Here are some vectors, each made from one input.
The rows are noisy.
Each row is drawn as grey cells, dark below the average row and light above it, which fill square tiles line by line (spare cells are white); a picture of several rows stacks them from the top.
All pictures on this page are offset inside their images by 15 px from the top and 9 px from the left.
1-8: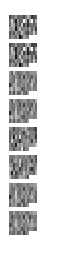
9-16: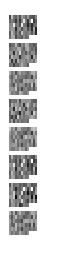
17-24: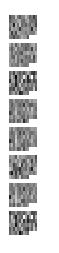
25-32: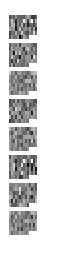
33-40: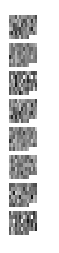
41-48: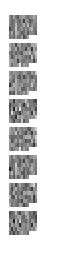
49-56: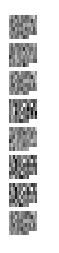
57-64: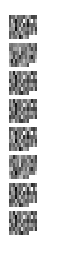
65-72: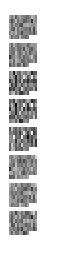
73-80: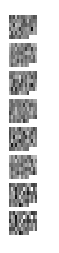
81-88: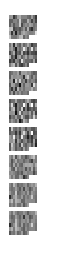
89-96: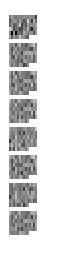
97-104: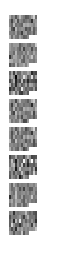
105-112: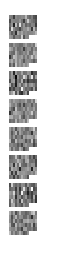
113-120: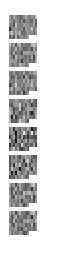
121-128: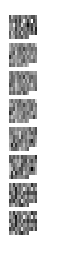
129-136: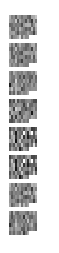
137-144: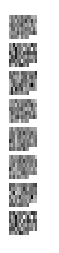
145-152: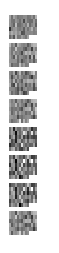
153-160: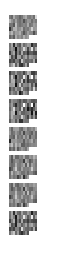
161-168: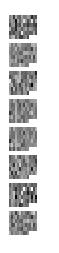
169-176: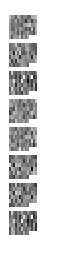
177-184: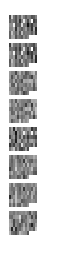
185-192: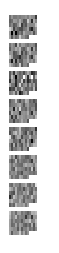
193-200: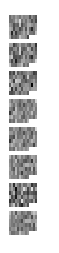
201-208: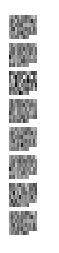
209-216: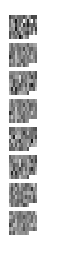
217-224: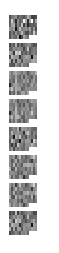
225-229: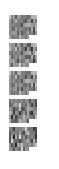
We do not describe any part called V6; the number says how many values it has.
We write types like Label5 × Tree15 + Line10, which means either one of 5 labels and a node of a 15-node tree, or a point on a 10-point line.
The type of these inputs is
Bool × (Line11 + V6) + Line5.
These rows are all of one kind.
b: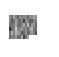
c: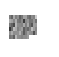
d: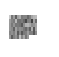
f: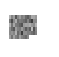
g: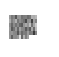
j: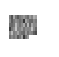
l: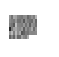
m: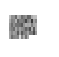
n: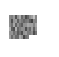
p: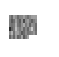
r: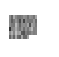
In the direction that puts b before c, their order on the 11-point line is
n, j, b, p, f, r, l, d, m, g, c.
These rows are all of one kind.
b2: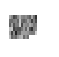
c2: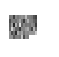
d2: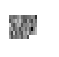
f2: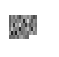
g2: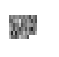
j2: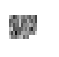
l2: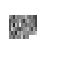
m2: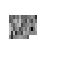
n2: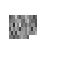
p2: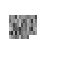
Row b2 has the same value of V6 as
c2, j2 and l2.
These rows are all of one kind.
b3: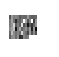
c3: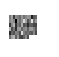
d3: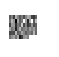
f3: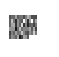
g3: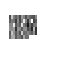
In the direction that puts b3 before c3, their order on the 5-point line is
g3, b3, f3, d3, c3.
